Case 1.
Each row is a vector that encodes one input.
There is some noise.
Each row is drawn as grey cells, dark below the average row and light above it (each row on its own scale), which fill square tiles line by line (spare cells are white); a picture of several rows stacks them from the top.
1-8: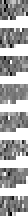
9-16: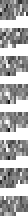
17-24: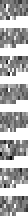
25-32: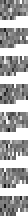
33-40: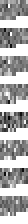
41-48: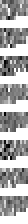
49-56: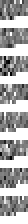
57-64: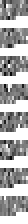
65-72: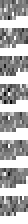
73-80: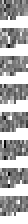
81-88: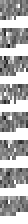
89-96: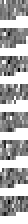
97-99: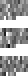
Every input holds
two labels (each one of 11).
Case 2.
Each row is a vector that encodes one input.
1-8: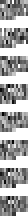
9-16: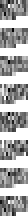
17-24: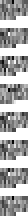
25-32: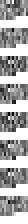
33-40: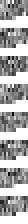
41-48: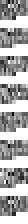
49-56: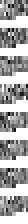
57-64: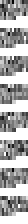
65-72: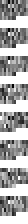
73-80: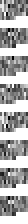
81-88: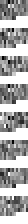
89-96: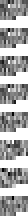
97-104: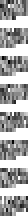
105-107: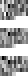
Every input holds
either a point on a 10-point line, or a point on an 11-point line.
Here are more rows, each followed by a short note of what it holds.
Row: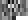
a point on an 11-point line
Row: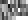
a point on a 10-point line
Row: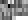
a point on a 10-point line
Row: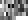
a point on a 10-point line
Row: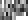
a point on a 10-point line
